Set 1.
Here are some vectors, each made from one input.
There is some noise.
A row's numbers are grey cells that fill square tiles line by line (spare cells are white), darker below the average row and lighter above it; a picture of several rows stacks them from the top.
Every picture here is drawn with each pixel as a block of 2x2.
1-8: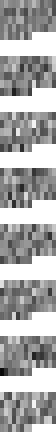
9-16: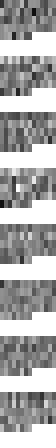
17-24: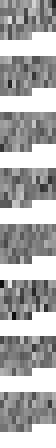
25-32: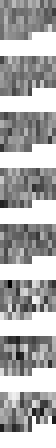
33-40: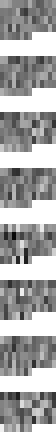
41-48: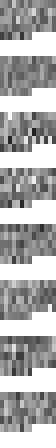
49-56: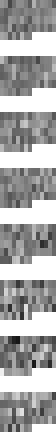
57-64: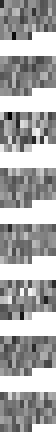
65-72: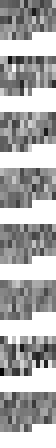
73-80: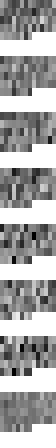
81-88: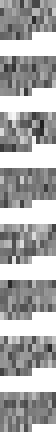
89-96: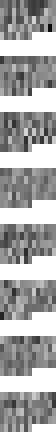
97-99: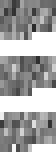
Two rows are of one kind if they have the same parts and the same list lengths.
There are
3 kinds of row.
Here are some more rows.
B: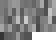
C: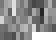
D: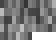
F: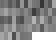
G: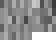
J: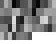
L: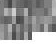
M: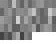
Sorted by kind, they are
B, D, M
C
F, G, J, L

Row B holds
a point on a 5-point circle.
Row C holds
a fixed value.
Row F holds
four true/false values.
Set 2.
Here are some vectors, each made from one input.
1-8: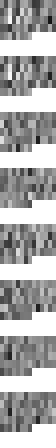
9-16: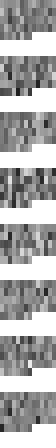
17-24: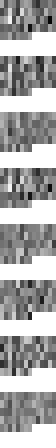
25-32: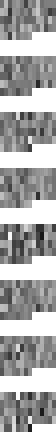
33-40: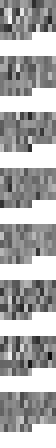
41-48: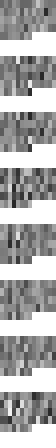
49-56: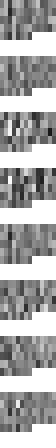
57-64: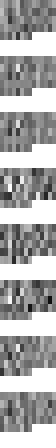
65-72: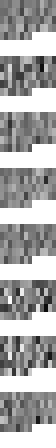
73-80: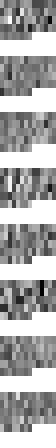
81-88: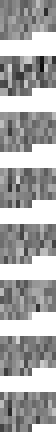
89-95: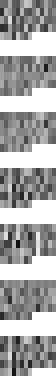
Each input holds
either a point on a 4-point line, or a point on an 8-point line.
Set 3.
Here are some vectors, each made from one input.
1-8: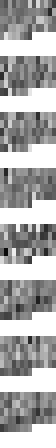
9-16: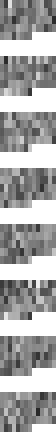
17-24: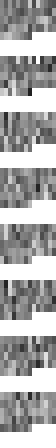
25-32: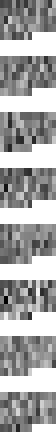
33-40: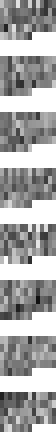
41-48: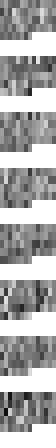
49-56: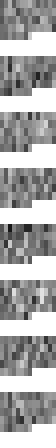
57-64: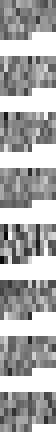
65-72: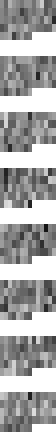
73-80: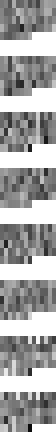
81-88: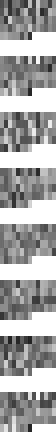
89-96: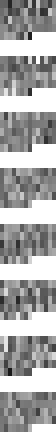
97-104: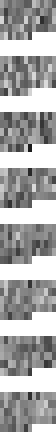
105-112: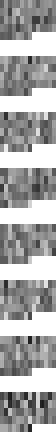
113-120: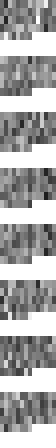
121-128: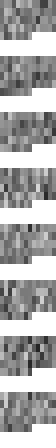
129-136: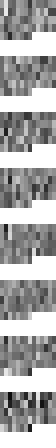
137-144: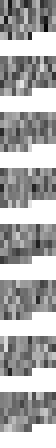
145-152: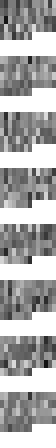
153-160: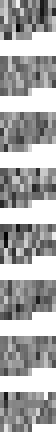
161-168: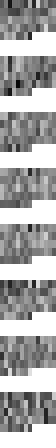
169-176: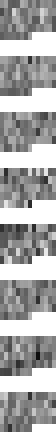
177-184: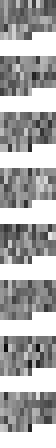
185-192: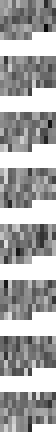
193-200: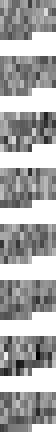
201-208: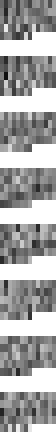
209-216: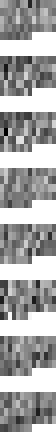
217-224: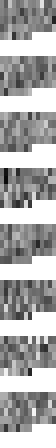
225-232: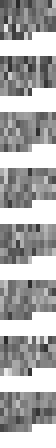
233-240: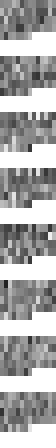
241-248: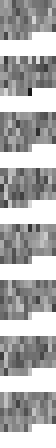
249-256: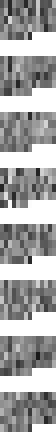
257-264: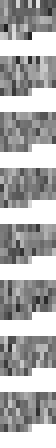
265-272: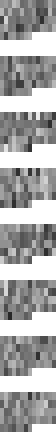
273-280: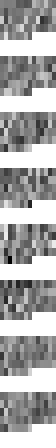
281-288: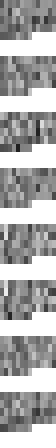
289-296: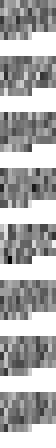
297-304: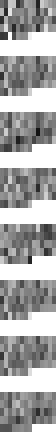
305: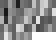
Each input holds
either a point on a 5-point line and a point on a 6-point line, or three true/false values.
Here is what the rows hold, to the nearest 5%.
About 40% of them hold a point on a 5-point line and a point on a 6-point line. The rest hold three true/false values.
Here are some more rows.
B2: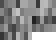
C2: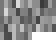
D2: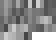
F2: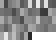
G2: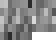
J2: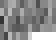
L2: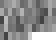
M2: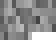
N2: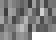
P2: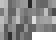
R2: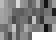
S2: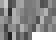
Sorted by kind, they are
B2, C2, G2, J2, L2, M2, P2, S2
D2, F2, N2, R2

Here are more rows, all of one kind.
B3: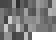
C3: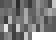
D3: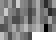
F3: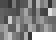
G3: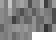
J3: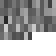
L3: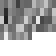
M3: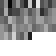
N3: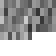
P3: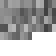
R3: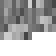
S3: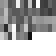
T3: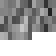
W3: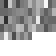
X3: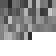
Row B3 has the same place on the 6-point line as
C3, F3, M3 and X3.
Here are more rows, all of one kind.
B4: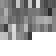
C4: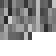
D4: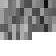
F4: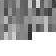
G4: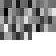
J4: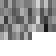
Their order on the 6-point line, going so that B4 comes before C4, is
D4, B4, F4, J4, G4, C4.
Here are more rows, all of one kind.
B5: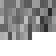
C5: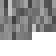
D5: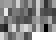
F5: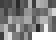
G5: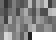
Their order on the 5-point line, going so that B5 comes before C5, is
B5, C5, D5, G5, F5.
